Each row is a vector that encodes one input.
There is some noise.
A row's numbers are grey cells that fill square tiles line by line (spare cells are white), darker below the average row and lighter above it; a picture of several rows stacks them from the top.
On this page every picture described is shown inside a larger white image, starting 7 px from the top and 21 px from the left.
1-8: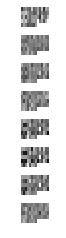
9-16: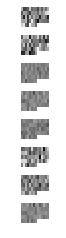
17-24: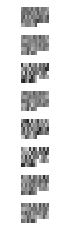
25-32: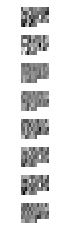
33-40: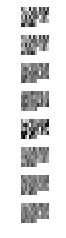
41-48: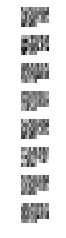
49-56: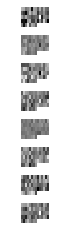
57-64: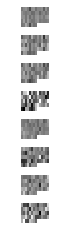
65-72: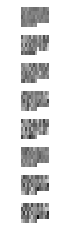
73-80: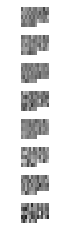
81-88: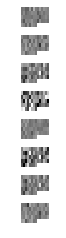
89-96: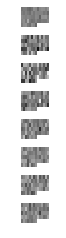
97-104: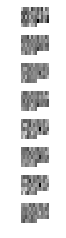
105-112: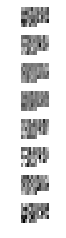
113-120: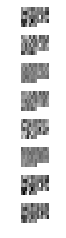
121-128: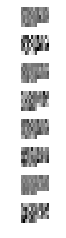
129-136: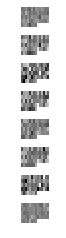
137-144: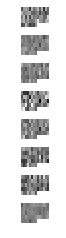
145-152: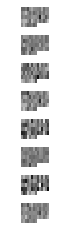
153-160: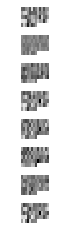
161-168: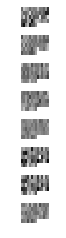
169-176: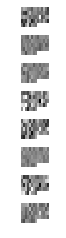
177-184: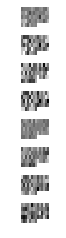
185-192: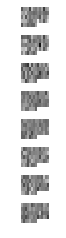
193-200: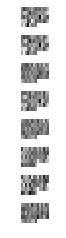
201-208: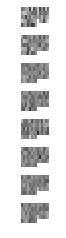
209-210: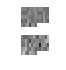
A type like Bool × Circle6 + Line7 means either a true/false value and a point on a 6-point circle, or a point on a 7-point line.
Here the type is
(Bool × Bool × Bool × Bool + Unit) × Label12 × Label12.
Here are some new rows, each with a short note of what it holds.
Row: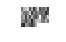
two labels (each one of 12)
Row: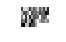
two labels (each one of 12) and four true/false values
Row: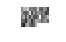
two labels (each one of 12)
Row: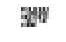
two labels (each one of 12)
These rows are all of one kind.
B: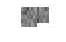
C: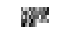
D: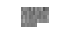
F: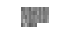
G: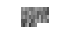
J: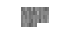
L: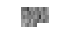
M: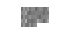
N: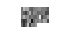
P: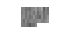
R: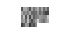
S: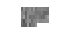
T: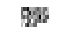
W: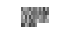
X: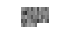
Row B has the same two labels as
C, D, P and X.
